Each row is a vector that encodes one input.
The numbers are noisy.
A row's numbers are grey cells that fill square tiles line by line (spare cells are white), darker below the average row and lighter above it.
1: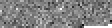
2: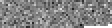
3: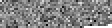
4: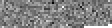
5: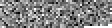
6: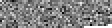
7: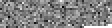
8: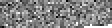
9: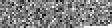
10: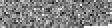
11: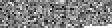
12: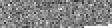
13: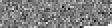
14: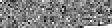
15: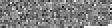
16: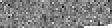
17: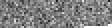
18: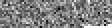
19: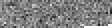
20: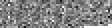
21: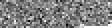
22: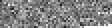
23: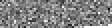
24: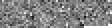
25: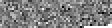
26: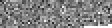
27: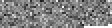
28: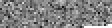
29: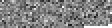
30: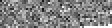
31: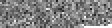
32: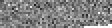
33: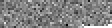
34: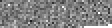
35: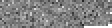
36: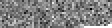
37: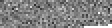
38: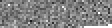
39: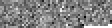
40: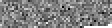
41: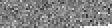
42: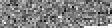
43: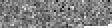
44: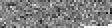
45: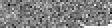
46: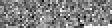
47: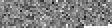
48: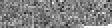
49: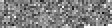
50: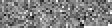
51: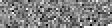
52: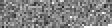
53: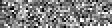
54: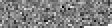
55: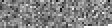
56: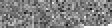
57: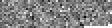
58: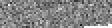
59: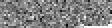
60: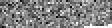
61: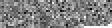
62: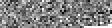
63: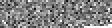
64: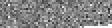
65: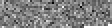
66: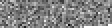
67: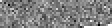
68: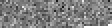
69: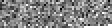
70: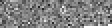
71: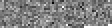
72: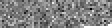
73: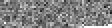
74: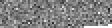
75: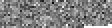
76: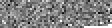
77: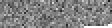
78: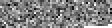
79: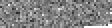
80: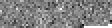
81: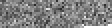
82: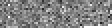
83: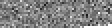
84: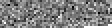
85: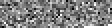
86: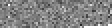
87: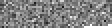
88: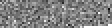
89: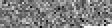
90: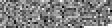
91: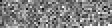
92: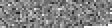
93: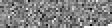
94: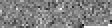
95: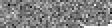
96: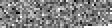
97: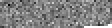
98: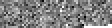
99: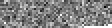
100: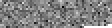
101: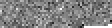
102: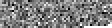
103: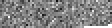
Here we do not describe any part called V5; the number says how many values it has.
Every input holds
a point on a 7-point line, together with either a node of a 7-node tree, or a value of V5.
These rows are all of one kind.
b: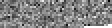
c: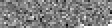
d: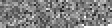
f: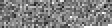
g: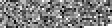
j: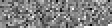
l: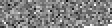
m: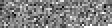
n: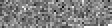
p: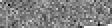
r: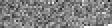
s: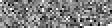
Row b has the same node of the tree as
p, r and s.
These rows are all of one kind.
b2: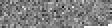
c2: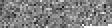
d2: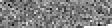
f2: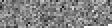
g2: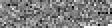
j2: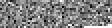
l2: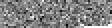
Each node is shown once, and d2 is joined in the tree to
f2, j2 and l2.
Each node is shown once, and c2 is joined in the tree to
j2.
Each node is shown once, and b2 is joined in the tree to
f2.
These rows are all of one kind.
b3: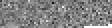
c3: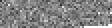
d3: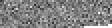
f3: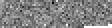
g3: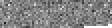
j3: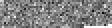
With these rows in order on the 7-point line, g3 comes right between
b3 and f3.
